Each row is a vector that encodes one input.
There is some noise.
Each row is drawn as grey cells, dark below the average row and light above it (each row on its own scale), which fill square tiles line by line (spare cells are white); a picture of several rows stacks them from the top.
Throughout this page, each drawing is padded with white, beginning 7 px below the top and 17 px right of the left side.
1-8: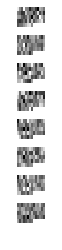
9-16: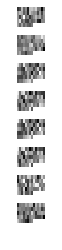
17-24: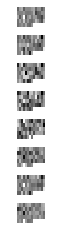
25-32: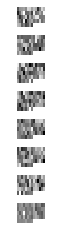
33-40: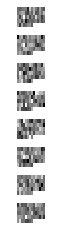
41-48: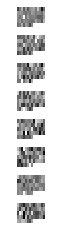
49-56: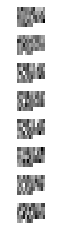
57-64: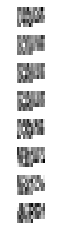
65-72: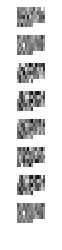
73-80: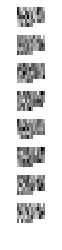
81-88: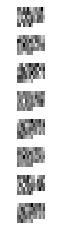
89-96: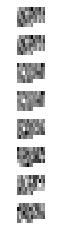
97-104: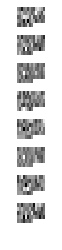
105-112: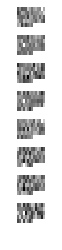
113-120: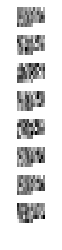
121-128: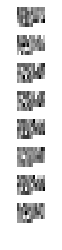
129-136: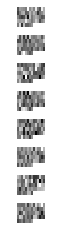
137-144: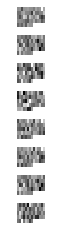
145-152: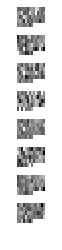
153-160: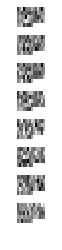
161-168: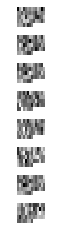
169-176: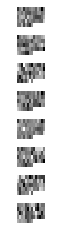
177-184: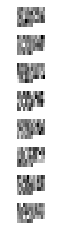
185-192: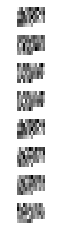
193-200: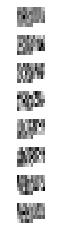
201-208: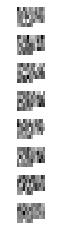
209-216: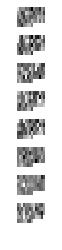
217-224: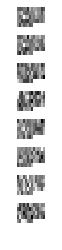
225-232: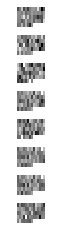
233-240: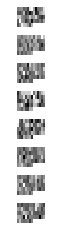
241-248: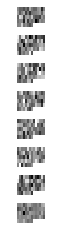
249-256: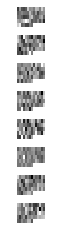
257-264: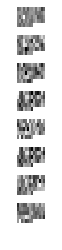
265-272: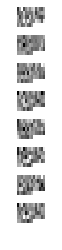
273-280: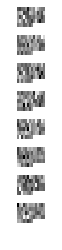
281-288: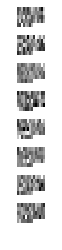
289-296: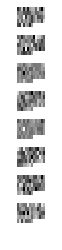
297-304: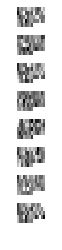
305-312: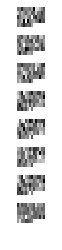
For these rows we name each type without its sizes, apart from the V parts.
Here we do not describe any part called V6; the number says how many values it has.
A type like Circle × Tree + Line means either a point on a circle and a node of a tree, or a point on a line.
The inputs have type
(Bool × Bool × Bool + Line) × Circle + V6.
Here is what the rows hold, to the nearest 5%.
About 80% of them hold a point on a circle, together with either a point on a line, or three true/false values. The rest hold a value of V6.
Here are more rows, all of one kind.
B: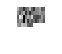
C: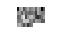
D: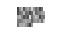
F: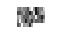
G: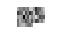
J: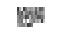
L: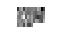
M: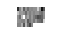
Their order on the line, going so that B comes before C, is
B, G, F, D, J, L, M, C.
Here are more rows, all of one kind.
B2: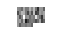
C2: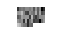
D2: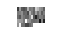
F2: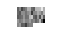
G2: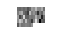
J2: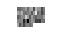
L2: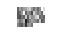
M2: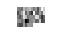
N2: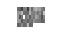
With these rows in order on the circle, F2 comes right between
D2 and L2.
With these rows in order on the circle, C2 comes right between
D2 and J2.
